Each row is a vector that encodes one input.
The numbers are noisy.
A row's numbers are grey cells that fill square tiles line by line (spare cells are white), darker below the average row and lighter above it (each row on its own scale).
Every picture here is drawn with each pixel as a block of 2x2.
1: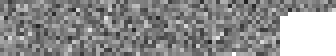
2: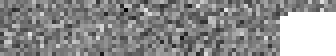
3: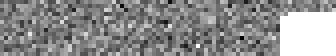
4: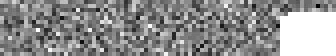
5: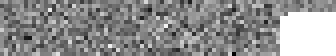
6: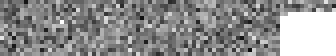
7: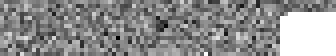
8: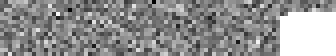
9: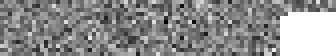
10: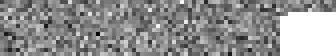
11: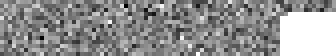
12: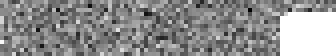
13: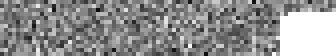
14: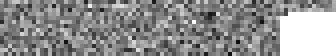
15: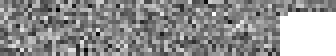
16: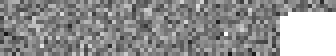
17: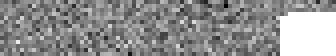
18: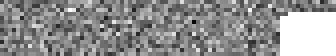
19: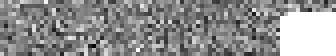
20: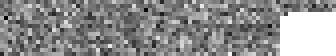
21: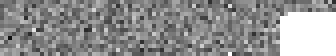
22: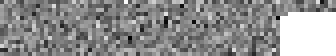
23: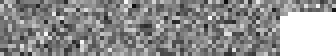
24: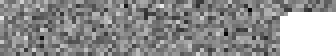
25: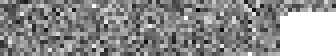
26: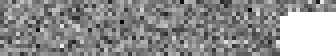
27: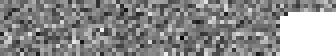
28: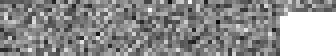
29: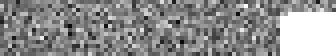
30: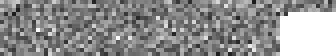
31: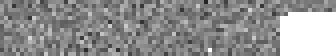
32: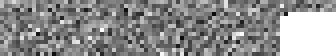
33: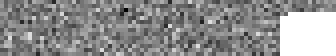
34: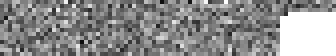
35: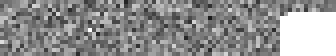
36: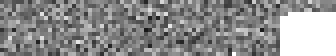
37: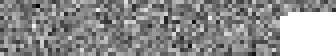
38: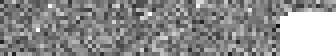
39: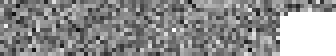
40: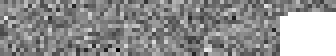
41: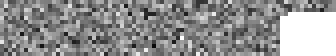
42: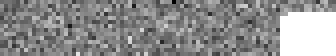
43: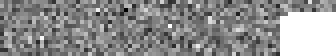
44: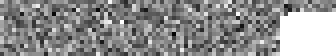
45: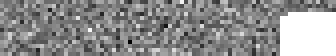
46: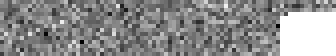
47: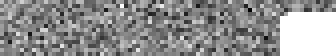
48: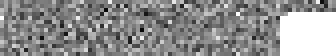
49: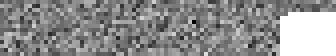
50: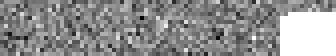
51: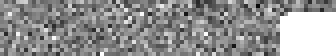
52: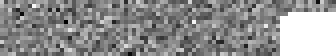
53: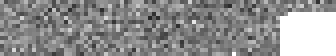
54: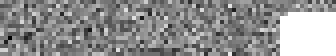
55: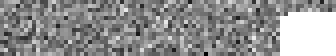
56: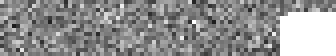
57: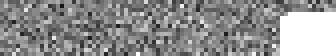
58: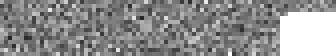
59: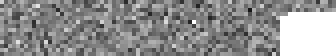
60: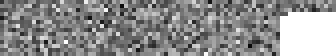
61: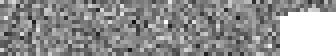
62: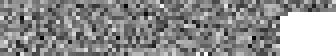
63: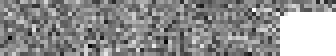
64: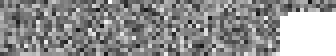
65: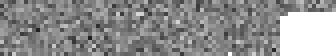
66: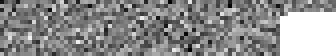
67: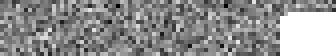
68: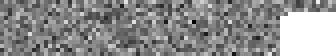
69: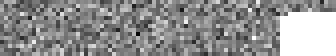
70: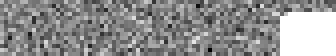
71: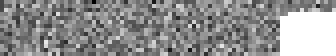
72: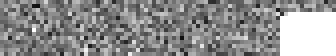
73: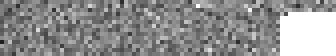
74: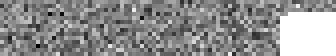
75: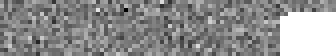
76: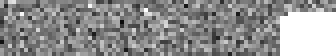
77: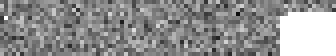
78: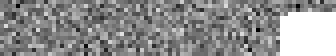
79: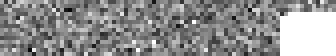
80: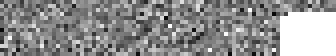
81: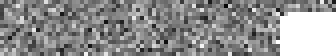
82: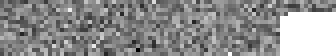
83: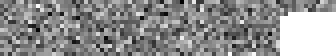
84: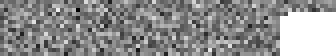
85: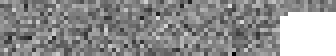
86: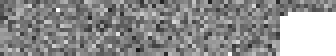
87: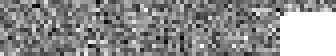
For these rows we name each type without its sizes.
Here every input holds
either a label, or three true/false values.
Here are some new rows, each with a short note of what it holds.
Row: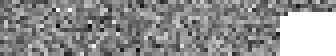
three true/false values
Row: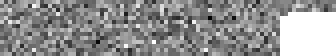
a label
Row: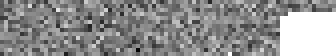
three true/false values
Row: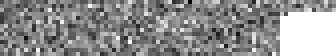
a label
